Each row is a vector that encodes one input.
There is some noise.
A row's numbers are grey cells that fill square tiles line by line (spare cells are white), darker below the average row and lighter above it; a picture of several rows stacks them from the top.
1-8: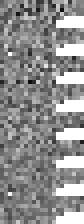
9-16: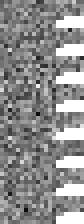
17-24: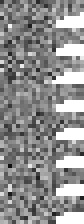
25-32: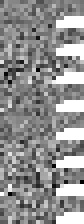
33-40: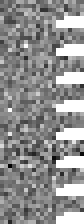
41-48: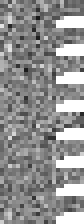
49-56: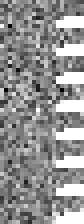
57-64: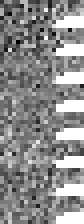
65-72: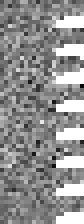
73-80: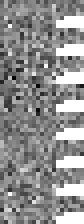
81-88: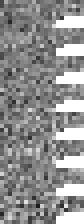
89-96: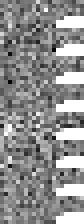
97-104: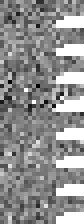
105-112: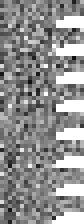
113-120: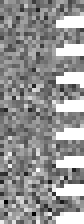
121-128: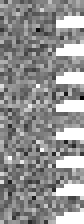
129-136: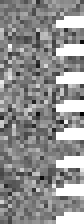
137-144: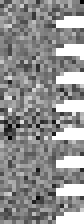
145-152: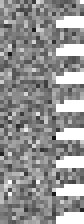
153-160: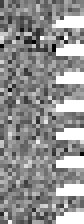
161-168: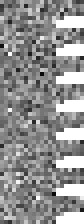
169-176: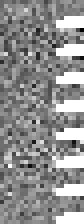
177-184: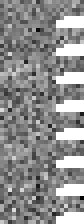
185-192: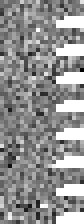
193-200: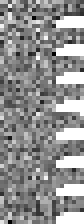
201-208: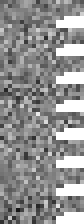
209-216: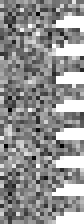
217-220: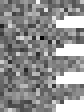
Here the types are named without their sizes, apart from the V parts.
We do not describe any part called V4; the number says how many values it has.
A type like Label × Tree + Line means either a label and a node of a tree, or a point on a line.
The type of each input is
List(Circle + Line × V4).
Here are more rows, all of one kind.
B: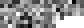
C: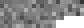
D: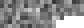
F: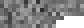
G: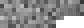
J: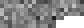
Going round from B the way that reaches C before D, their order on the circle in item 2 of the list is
B, C, J, G, F, D.
